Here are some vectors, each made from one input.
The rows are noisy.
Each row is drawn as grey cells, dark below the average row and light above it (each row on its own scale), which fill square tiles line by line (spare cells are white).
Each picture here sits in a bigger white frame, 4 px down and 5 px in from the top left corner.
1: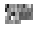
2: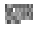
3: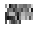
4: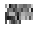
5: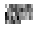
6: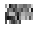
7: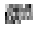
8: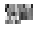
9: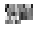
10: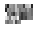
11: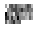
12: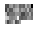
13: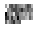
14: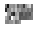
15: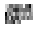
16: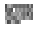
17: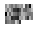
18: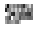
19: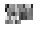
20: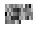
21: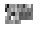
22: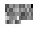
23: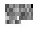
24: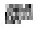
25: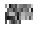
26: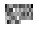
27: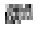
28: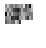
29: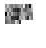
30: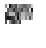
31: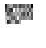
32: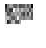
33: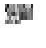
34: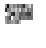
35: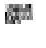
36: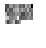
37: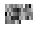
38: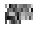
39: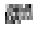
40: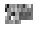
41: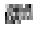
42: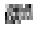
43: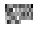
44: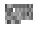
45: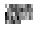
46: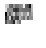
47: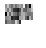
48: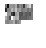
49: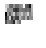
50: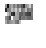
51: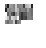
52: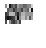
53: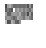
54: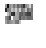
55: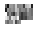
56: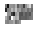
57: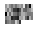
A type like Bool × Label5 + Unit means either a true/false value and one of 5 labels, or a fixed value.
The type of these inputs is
Line4 + Line6.
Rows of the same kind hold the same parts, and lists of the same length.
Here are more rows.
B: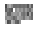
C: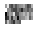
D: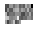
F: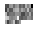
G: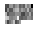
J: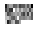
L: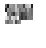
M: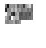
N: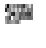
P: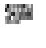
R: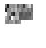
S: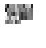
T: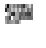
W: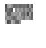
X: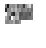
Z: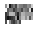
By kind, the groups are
B, D, F, G, J, L, M, N, P, R, S, T, W, X
C, Z

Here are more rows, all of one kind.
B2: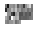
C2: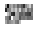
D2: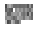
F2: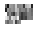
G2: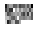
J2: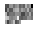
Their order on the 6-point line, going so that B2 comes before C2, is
D2, G2, J2, F2, B2, C2.
